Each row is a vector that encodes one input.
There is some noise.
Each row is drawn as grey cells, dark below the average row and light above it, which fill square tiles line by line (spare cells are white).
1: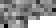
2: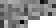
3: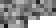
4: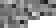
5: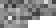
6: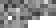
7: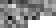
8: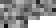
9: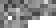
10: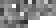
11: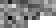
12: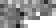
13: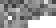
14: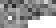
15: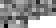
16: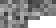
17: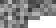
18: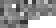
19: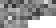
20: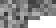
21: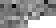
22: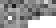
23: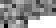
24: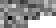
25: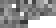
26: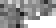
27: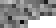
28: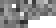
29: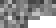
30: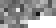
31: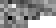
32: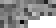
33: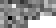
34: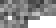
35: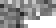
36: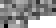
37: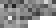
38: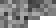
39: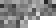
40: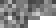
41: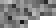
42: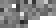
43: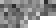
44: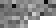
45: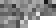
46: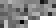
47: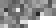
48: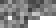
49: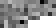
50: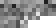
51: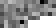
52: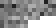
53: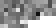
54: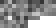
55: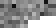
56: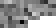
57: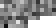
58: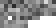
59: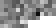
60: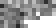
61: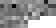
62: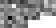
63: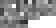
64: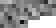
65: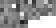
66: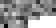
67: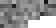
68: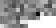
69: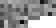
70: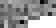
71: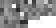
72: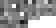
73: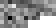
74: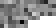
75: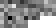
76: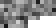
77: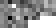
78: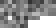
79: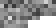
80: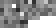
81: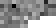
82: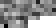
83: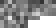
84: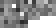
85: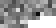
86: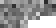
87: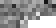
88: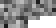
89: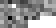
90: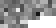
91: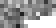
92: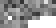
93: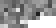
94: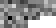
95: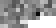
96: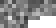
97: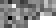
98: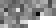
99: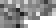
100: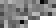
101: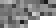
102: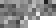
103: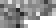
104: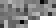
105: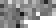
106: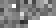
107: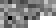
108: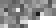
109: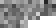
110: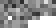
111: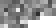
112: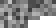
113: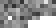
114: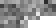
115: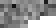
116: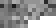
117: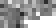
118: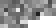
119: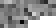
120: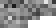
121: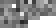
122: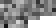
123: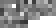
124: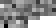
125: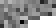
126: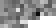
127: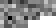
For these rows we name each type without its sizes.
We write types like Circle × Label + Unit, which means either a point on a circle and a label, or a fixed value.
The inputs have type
Bool × (Label + Line) × Line.
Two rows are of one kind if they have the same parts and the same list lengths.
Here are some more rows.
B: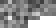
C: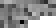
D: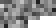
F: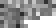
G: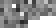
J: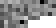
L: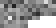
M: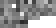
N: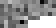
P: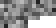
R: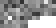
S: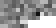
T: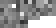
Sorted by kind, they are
B, D, G, L, M, P, R, S, T
C, F, J, N

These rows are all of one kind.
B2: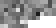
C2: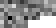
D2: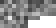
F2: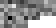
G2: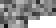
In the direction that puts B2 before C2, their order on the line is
G2, D2, B2, C2, F2.
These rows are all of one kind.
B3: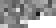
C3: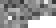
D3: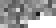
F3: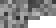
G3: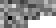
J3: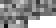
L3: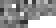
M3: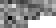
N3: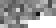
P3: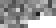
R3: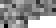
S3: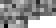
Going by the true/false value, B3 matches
J3, M3 and S3.
